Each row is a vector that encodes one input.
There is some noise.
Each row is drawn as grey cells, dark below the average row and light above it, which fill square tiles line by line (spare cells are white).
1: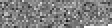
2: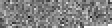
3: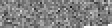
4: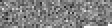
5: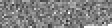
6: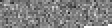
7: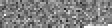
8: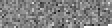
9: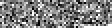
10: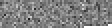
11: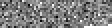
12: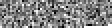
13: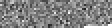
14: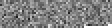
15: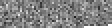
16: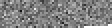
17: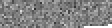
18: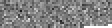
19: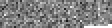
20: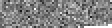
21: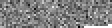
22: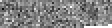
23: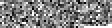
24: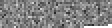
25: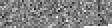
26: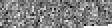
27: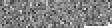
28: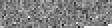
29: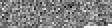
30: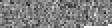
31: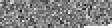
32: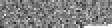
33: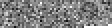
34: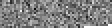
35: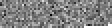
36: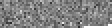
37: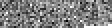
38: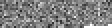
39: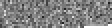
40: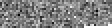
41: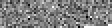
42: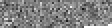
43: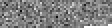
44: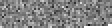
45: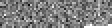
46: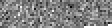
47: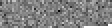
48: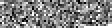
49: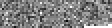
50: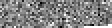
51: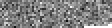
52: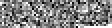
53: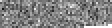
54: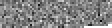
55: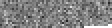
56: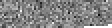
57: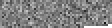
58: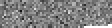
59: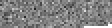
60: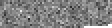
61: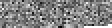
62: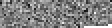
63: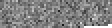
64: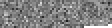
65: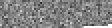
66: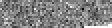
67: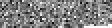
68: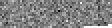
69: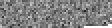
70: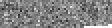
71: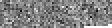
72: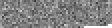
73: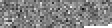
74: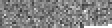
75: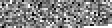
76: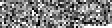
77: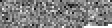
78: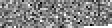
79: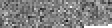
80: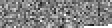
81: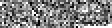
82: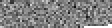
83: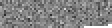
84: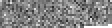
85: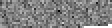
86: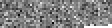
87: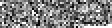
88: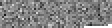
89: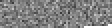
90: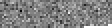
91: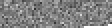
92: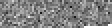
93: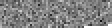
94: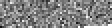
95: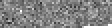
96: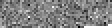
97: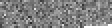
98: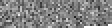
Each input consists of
a list of up to two items, each a point on a 5-point circle and one of 5 labels.
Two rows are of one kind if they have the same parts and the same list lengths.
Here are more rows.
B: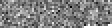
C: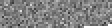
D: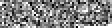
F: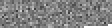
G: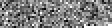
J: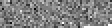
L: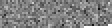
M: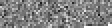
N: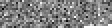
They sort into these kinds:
B, C, F, J, L, M
D
G, N

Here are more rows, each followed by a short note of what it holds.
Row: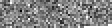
a list of one item
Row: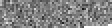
a list of one item
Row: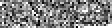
the empty list
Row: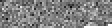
a list of two items
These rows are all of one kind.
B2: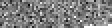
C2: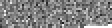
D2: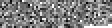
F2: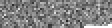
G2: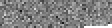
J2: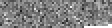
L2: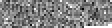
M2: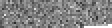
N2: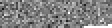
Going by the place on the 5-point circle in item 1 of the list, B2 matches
F2, L2 and M2.
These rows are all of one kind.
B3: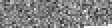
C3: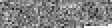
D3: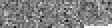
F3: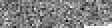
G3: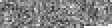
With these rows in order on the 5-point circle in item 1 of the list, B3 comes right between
C3 and F3.
